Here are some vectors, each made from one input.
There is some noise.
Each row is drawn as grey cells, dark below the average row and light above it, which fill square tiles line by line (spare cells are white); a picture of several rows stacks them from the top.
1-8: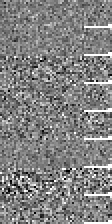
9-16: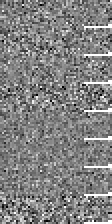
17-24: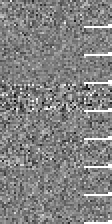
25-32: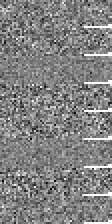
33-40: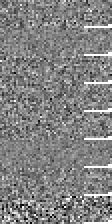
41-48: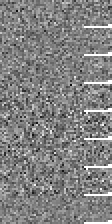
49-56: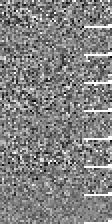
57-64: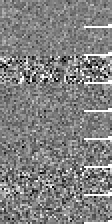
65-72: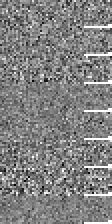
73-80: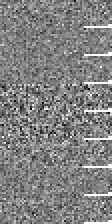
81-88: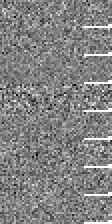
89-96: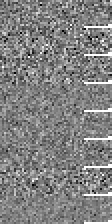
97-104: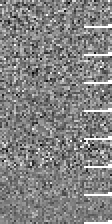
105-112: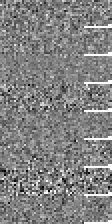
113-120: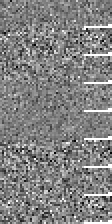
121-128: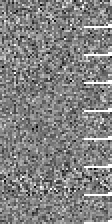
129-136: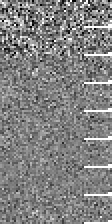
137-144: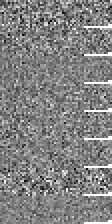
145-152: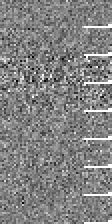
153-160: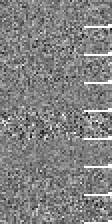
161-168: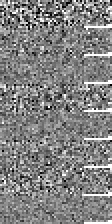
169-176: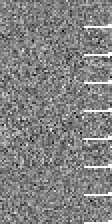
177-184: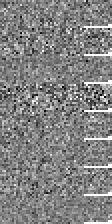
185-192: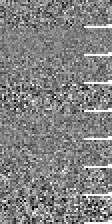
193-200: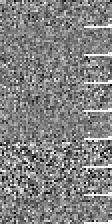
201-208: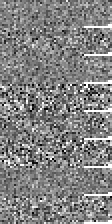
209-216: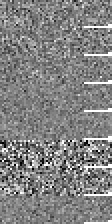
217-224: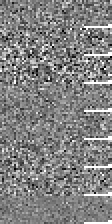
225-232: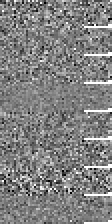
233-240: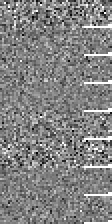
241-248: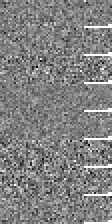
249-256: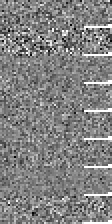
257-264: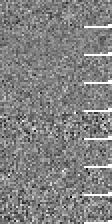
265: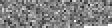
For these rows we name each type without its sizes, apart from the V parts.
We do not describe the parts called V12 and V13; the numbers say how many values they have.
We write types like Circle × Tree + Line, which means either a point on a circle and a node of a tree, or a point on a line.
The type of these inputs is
(Bool × Circle + V12) × V13.
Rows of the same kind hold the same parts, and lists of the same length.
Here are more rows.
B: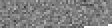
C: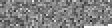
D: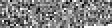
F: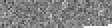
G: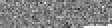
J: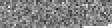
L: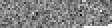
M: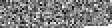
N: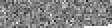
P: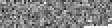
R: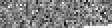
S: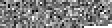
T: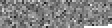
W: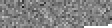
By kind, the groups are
B, C, D, G, M, P, R, S
F, J, L, N, T, W

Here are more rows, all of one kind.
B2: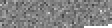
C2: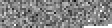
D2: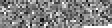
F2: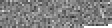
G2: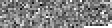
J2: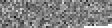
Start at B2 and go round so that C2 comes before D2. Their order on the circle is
B2, C2, D2, G2, F2, J2.
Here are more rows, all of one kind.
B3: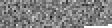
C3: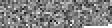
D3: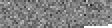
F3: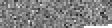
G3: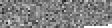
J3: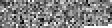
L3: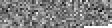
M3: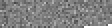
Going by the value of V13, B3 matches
C3 and D3.
